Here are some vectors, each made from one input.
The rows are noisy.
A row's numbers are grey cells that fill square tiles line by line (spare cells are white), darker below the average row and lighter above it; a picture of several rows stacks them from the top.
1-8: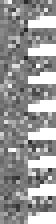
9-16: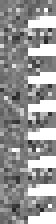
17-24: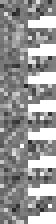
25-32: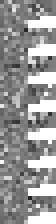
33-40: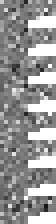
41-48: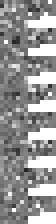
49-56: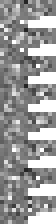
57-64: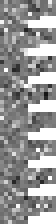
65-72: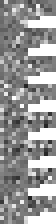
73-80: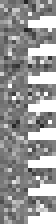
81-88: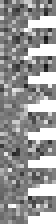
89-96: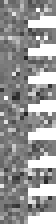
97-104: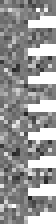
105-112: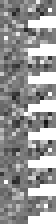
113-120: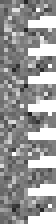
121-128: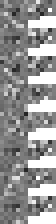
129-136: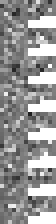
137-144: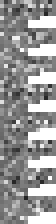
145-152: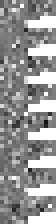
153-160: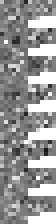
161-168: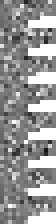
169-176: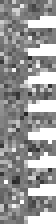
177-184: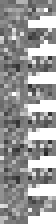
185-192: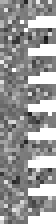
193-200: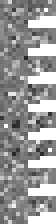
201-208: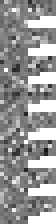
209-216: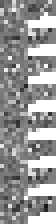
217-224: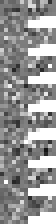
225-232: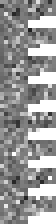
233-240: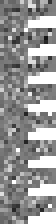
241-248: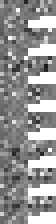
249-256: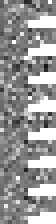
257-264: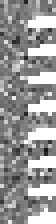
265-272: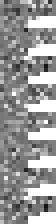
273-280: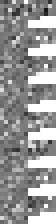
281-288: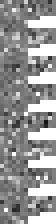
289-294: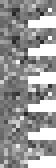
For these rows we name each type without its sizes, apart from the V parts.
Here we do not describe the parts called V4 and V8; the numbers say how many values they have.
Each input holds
either a label, a value of V4 and a value of V8, or a point on a line.
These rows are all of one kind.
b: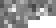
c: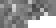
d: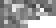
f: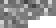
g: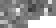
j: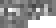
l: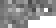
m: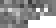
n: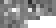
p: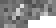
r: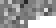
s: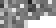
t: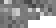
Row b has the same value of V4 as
d, l, n and r.
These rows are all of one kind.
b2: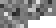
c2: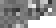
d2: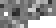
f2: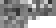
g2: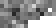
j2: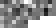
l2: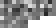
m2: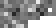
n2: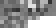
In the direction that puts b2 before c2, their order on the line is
d2, b2, m2, g2, c2, n2, f2, l2, j2.
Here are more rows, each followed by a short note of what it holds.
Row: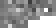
a label, a value of V4 and a value of V8
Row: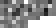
a point on a line
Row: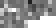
a label, a value of V4 and a value of V8
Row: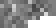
a label, a value of V4 and a value of V8
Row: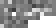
a label, a value of V4 and a value of V8
